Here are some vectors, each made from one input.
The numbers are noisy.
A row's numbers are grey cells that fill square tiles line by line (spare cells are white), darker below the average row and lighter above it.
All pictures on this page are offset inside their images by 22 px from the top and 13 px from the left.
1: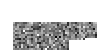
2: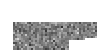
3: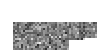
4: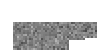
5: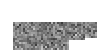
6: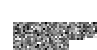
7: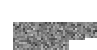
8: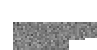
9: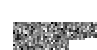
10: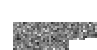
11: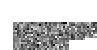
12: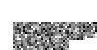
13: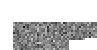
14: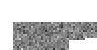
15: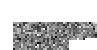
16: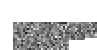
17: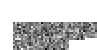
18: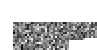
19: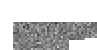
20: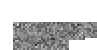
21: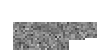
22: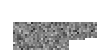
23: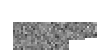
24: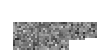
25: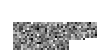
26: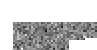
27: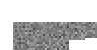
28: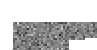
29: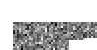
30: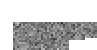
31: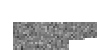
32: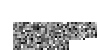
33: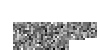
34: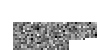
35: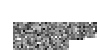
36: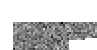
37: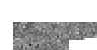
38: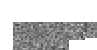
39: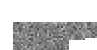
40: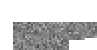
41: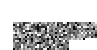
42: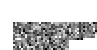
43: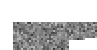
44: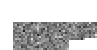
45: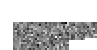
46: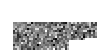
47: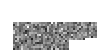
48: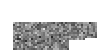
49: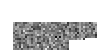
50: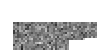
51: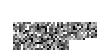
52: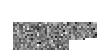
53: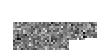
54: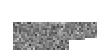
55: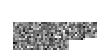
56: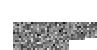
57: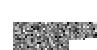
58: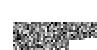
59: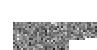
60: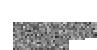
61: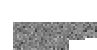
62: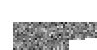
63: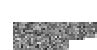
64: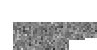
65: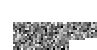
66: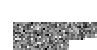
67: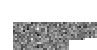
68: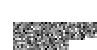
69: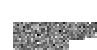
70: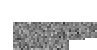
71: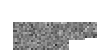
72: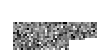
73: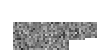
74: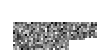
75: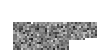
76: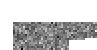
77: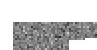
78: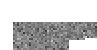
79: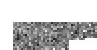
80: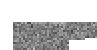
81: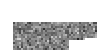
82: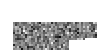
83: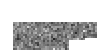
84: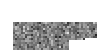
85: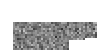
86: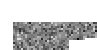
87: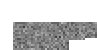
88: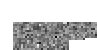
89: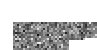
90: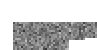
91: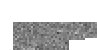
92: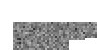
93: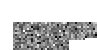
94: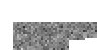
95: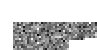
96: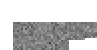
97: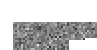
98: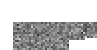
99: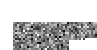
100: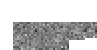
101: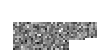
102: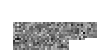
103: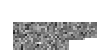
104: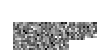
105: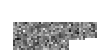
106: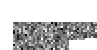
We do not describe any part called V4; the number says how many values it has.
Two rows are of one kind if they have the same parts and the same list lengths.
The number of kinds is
3.
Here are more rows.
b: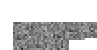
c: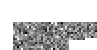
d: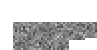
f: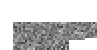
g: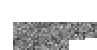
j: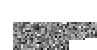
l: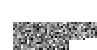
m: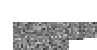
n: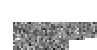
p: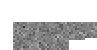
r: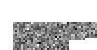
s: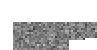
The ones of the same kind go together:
b, d, f, l, n, s
c, g
j, m, p, r

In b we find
a true/false value and a value of V4.
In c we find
one of 5 labels.
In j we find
a point on a 5-point line and a true/false value.
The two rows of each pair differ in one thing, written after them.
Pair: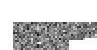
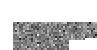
the true/false value
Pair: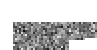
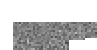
the value of V4
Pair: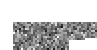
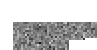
the value of V4
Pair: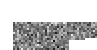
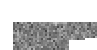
the value of V4
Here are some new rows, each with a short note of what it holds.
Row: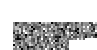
a point on a 5-point line and a true/false value
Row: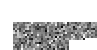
a true/false value and a value of V4
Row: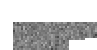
a point on a 5-point line and a true/false value
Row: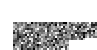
one of 5 labels
